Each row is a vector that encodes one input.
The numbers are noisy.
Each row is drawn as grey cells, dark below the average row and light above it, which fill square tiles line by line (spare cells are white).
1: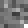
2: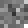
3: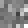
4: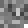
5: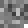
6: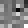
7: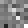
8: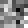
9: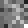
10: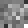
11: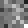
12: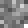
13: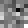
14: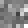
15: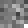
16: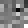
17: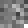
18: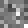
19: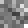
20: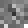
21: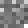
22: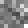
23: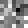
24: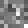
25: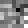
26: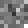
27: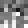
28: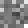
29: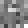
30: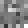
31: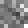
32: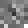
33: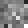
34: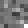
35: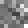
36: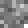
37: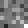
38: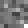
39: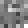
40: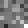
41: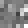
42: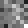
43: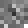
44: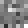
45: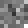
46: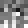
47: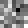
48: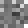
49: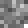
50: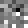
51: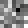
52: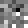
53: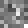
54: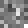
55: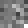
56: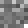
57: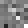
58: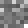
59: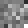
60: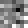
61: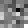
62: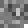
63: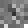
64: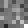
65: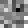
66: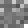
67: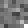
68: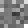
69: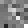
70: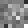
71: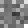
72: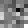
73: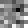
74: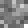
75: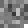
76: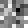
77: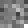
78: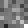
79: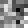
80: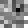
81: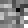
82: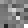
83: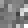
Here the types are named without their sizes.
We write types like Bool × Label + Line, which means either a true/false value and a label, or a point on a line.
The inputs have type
Bool × Bool × Bool × Bool + Line.
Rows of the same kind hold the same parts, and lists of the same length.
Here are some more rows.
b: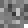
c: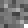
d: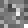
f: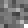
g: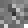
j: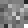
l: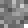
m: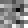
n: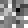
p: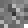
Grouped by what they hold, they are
b, c, d, f, g, j, l, p
m, n

